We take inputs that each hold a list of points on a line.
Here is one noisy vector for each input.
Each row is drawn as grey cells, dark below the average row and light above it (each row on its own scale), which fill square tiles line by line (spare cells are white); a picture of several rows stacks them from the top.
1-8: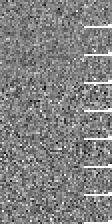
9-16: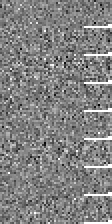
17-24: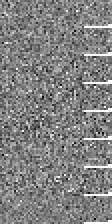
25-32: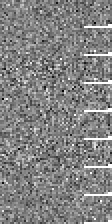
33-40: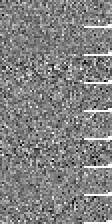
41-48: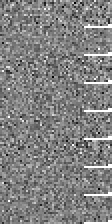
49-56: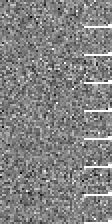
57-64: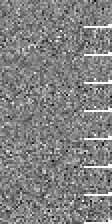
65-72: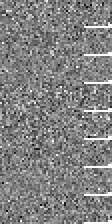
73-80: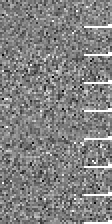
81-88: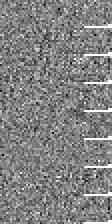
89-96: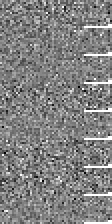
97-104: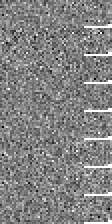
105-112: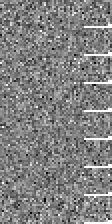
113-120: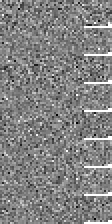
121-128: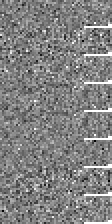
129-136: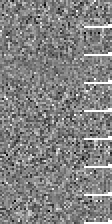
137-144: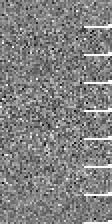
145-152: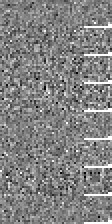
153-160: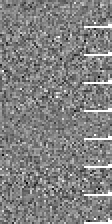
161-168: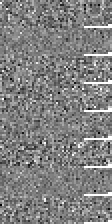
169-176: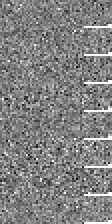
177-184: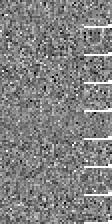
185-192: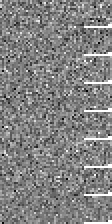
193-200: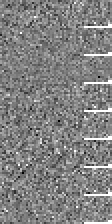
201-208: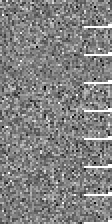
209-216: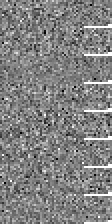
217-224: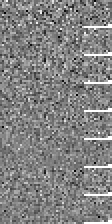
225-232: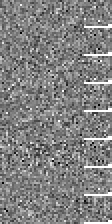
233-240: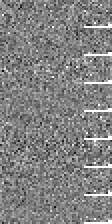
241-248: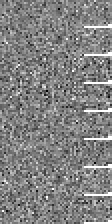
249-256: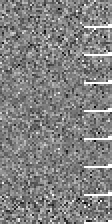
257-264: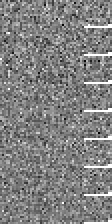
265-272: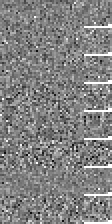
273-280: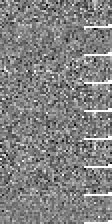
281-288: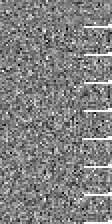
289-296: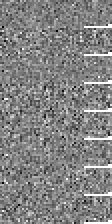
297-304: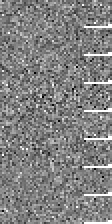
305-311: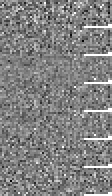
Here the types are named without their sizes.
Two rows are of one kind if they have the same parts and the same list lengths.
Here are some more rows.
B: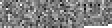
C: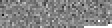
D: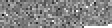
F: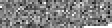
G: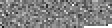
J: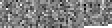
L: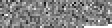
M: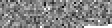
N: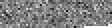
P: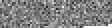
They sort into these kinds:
B, J
C, D, L, M
F, P
G, N

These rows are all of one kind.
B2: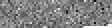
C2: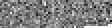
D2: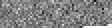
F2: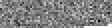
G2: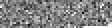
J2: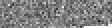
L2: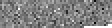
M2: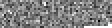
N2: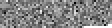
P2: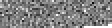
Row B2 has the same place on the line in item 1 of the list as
D2 and L2.
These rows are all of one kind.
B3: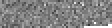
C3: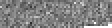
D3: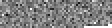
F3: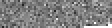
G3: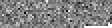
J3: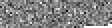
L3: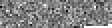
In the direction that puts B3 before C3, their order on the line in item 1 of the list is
L3, J3, G3, D3, F3, B3, C3.
